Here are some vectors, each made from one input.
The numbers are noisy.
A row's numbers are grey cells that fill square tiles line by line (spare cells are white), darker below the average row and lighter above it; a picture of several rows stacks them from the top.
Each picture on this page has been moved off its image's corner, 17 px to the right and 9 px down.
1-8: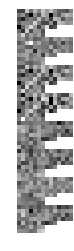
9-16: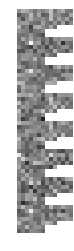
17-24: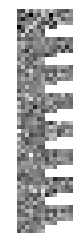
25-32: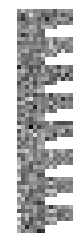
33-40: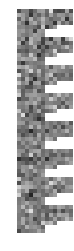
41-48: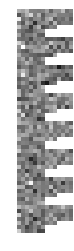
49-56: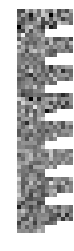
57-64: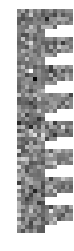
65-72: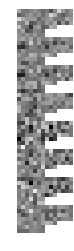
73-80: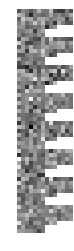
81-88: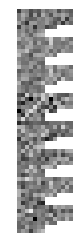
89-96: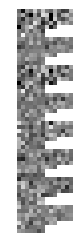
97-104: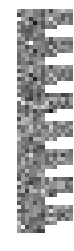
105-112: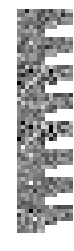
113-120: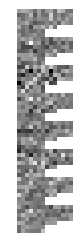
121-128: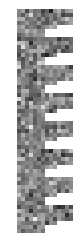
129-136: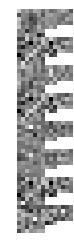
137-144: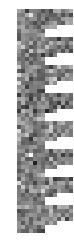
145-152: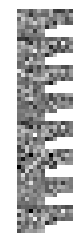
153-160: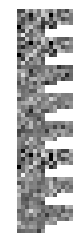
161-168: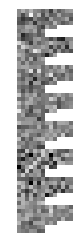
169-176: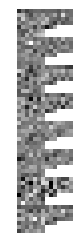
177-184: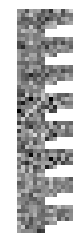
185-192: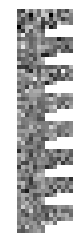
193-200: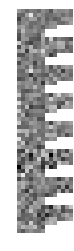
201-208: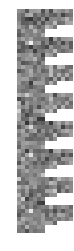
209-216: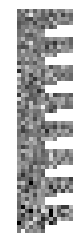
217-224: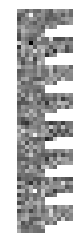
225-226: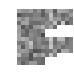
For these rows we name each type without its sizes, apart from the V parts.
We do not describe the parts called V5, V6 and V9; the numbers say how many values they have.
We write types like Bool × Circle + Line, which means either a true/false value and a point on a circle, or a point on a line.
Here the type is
(Bool × Bool × Bool × Bool × V5 × V9 + Label × V6 + Unit) × Label.
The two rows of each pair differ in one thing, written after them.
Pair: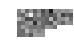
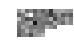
the value of V5
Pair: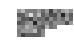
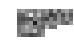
the value of V9
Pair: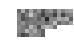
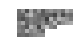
the value of V9
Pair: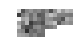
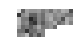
the label
